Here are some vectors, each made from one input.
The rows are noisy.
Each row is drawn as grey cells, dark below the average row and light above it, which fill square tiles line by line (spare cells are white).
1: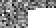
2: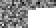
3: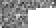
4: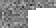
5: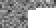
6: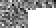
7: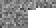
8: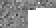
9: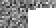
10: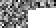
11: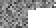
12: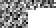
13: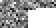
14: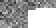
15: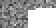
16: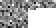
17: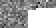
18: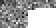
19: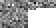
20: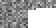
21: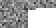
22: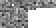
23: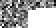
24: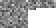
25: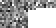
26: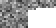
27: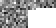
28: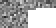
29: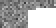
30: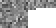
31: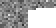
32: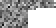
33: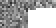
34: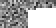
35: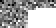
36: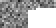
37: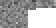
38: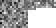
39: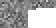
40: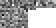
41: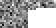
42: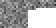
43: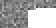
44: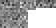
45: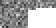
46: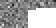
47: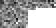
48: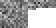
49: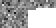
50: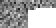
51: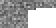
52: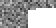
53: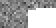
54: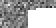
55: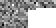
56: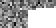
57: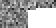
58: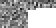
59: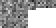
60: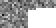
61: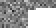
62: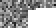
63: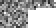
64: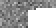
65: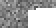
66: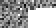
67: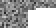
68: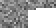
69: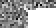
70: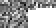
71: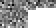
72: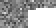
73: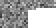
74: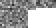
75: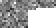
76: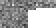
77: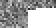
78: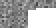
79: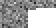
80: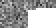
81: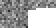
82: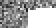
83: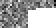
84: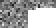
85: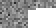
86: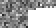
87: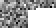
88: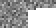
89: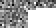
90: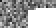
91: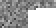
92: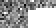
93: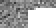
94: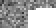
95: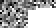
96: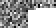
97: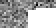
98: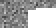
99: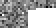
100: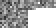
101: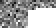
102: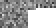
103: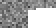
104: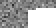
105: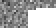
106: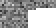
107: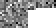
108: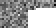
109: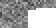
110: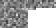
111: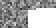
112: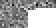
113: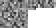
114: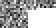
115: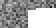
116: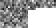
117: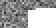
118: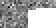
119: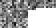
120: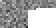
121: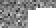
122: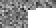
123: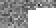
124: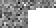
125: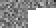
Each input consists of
either a point on a 6-point line, or a point on a 15-point line.
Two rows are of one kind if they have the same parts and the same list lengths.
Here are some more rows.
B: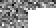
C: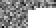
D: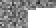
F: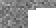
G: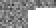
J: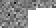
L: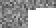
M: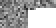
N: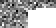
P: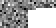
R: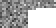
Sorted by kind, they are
B, F, J, L, M, N, P, R
C, D, G

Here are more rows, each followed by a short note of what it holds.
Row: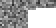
a point on a 6-point line
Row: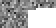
a point on a 6-point line
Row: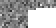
a point on a 15-point line
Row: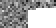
a point on a 6-point line
